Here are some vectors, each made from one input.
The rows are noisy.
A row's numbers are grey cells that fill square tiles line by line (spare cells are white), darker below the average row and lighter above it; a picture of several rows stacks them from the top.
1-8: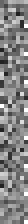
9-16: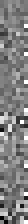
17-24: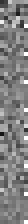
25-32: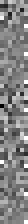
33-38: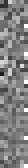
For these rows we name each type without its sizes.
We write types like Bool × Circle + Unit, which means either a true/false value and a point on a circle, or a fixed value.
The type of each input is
Bool × Bool × Bool + Line.
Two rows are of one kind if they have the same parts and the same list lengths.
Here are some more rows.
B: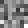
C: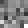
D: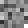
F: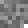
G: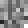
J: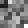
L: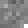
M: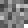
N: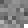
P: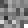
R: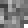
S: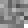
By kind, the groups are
B, C, F, L, M, N, P, R
D, G, J, S

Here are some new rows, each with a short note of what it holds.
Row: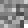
a point on a line
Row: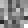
a point on a line
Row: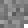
three true/false values
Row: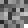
a point on a line
